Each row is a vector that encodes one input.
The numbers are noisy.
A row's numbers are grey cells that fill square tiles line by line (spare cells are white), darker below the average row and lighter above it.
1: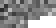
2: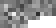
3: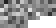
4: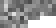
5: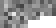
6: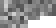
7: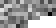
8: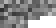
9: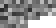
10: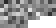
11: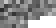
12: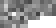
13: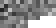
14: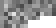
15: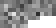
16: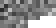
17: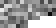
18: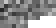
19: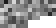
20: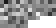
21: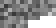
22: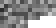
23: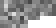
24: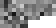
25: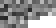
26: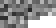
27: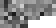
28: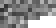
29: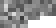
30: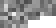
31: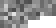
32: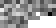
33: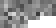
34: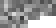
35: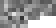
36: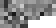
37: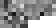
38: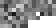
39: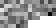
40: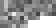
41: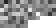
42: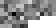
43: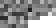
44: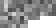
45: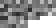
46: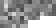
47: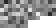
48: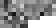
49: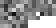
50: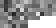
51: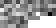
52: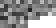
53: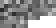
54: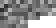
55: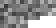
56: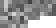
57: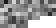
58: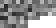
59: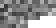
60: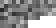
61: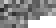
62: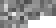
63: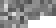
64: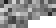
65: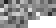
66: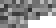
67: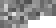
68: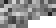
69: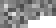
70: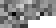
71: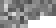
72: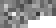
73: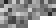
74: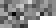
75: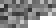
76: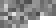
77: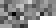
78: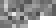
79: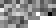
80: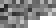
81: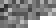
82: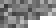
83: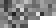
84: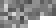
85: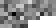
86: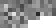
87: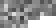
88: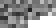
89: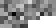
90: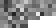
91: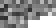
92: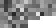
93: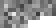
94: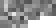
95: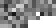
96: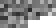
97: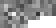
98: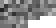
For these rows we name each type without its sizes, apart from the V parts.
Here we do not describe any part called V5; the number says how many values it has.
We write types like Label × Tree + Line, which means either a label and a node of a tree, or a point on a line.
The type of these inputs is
Bool × (Label + Line × (Line + V5)).
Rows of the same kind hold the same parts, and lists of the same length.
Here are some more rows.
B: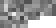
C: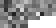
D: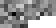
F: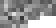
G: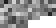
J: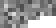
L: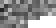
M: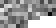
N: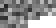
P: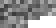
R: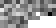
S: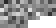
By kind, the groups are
B, F, L, P
C, D, G, M, R, S
J, N

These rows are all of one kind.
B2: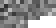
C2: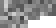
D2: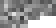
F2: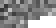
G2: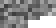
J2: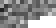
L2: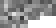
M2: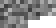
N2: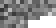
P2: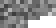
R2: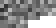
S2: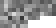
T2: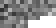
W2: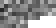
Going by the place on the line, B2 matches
C2, J2, S2 and W2.
